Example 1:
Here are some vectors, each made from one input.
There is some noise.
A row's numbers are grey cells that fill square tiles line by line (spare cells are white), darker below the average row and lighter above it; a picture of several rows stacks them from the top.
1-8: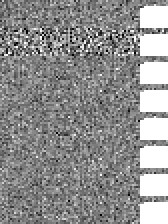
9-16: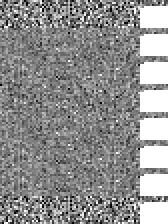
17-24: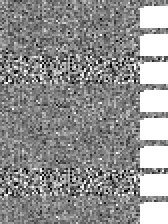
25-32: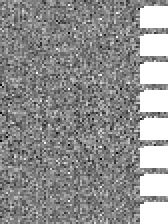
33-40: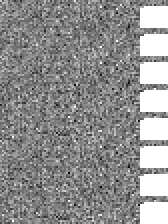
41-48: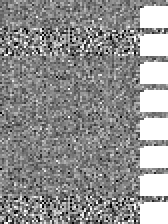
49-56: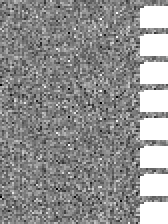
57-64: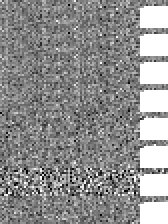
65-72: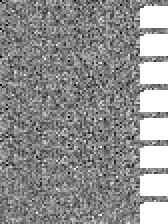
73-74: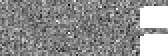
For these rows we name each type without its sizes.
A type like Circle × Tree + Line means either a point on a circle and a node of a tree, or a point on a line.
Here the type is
List(Line).
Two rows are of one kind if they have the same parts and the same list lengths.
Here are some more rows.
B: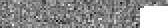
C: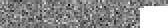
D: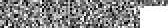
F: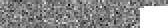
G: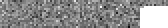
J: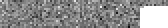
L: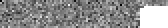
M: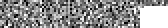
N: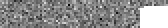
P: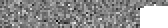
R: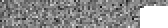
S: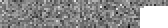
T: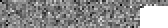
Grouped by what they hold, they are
B, L, P, R, T
C, F, G, J, N, S
D, M

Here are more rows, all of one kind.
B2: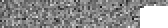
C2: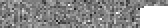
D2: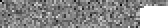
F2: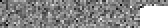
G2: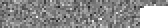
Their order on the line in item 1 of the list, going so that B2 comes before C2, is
F2, D2, B2, G2, C2.
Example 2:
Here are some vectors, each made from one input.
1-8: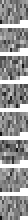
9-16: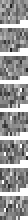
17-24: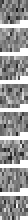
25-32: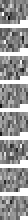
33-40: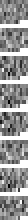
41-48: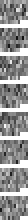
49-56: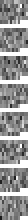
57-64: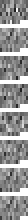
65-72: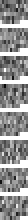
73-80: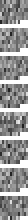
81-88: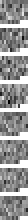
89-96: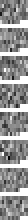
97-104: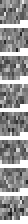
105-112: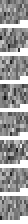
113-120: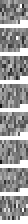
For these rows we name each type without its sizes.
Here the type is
Line × (Tree + Unit).
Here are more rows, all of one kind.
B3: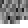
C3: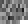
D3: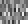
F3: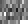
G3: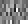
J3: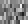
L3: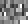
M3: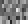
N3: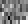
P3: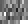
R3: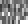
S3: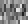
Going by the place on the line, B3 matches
M3 and N3.
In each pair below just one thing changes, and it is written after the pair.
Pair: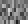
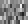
the place on the line
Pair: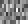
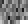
the node of the tree
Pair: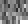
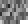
the node of the tree
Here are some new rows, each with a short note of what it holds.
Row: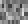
a point on a line
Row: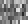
a point on a line and a node of a tree
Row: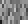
a point on a line
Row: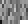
a point on a line
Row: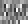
a point on a line and a node of a tree
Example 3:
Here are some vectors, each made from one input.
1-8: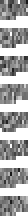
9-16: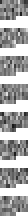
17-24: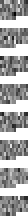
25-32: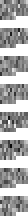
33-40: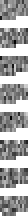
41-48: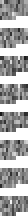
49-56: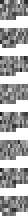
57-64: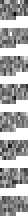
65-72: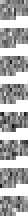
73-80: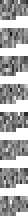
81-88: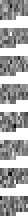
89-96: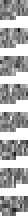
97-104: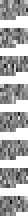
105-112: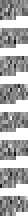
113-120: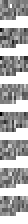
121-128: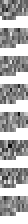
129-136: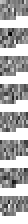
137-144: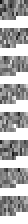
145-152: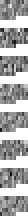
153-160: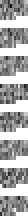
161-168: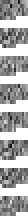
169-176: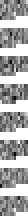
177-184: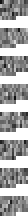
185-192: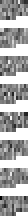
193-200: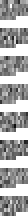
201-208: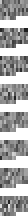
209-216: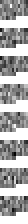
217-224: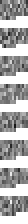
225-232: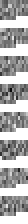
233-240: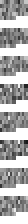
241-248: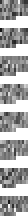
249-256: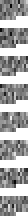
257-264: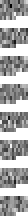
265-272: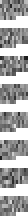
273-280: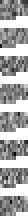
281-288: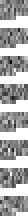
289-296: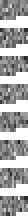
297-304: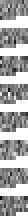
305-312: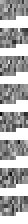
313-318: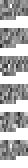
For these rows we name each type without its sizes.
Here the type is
Bool × Bool × Bool × Bool × Circle.
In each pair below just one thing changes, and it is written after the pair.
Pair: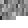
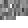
the place on the circle
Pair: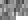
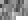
one of the four true/false values
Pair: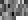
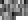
one of the four true/false values
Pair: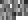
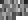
the place on the circle
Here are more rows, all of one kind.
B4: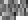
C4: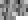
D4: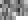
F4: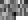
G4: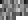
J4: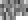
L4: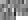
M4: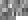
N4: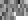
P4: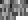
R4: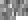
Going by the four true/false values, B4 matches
F4 and P4.
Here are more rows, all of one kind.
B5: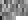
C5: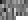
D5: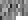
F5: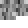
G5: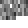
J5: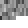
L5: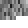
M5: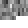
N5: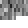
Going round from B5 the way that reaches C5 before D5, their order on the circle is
B5, C5, L5, M5, G5, F5, N5, J5, D5.
